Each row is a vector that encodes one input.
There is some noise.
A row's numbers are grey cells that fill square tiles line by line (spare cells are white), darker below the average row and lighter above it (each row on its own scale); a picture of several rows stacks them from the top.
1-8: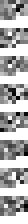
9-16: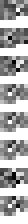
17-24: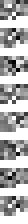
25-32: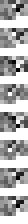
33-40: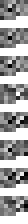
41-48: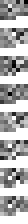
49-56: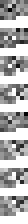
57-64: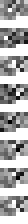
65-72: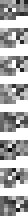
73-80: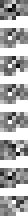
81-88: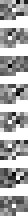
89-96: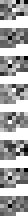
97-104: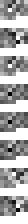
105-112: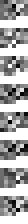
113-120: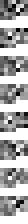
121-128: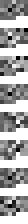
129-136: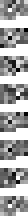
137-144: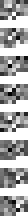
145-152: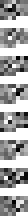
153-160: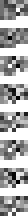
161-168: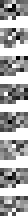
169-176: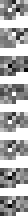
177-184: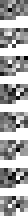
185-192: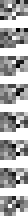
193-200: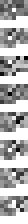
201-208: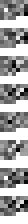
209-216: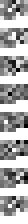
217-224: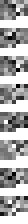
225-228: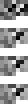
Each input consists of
a list of up to two points on a 7-point line.
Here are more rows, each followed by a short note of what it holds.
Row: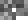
the empty list
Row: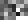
a list of two items
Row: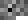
a list of two items
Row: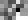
a list of one item
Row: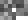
the empty list
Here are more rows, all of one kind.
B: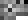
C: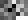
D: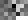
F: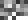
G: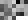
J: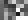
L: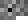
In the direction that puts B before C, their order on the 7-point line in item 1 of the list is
G, B, F, L, C, D, J.
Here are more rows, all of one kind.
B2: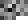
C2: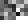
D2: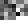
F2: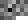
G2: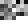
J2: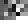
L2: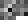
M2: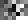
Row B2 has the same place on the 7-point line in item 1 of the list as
F2 and L2.
